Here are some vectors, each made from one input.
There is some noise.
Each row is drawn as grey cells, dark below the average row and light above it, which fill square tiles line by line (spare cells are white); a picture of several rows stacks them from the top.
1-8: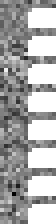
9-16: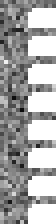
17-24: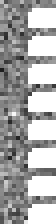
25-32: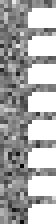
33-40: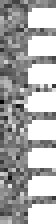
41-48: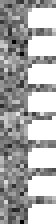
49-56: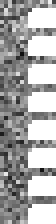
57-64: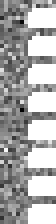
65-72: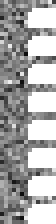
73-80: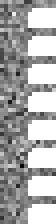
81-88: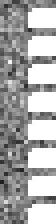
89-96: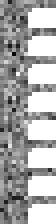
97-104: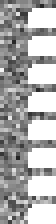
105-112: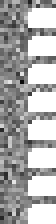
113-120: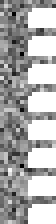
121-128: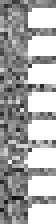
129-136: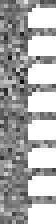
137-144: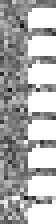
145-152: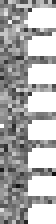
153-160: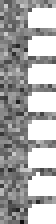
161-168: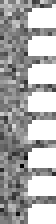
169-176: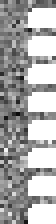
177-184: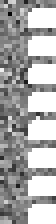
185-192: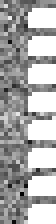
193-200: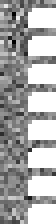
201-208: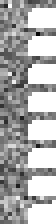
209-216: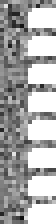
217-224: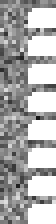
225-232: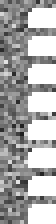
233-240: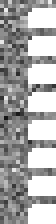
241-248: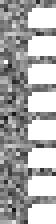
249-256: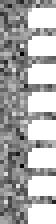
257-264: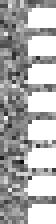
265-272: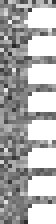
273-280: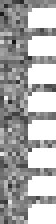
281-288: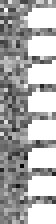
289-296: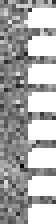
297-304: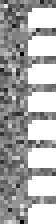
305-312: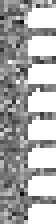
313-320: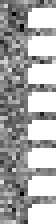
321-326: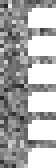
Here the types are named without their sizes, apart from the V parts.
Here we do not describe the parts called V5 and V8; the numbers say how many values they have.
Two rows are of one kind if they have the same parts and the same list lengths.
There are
3 kinds of row.
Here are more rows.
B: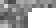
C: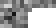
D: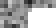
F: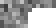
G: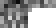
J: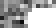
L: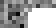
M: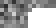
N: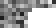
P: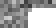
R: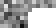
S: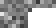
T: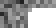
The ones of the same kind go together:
B, C, L, P, R, S
D, F, G, M, T
J, N

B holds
two labels.
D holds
a true/false value and a value of V8.
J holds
a value of V5.
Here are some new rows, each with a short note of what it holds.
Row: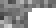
two labels
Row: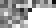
a value of V5
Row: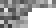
a value of V5
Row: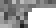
two labels
